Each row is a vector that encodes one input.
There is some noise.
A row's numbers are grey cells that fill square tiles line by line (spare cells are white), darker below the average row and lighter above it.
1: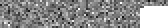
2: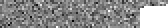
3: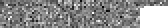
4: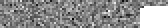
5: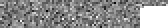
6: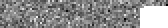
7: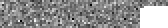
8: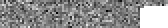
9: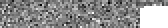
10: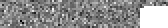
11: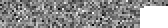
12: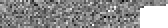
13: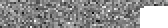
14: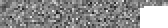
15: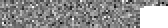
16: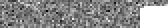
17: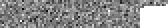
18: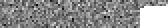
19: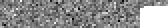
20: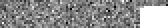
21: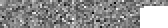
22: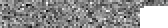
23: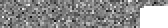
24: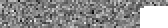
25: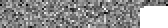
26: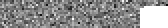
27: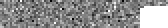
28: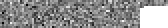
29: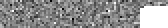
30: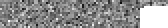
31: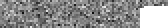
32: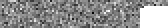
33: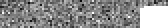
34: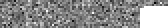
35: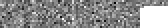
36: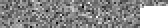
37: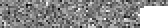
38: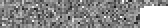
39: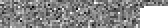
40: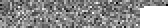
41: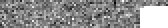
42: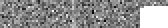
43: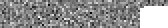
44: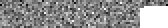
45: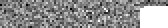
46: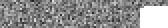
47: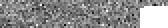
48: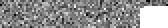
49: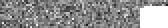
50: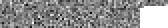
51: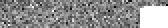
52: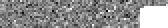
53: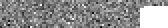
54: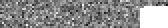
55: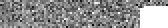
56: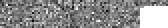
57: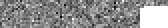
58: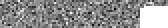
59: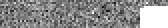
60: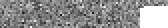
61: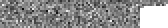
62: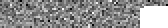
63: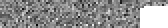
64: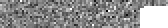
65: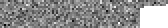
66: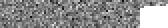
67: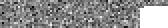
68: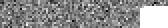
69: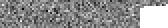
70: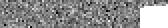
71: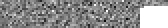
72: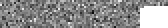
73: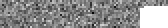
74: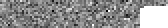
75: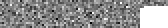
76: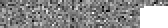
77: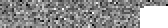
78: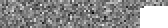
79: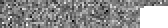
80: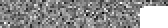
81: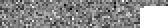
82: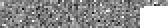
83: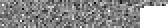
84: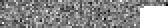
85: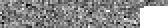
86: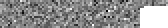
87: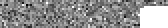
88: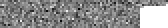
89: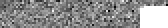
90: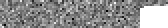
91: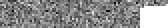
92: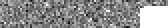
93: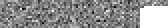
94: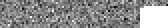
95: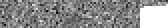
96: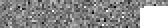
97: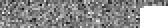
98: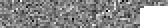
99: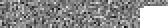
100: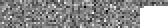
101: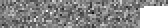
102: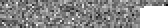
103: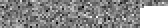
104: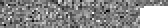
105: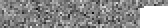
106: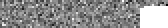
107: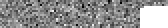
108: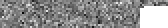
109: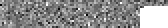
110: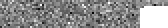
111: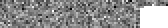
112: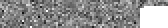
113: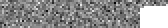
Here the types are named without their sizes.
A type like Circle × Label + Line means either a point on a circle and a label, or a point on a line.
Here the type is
(Bool × Bool × Bool × Bool + Line) × Line.
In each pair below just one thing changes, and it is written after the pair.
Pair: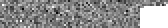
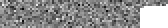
the place on the line
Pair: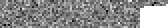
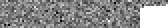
one of the four true/false values
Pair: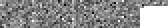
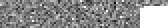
the place on the line
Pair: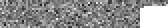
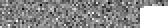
the place on the line
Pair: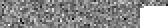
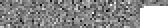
one of the four true/false values
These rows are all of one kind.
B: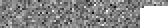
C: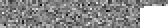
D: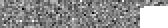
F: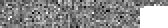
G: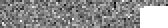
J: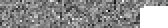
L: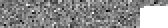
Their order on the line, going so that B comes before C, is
B, D, C, L, J, G, F.
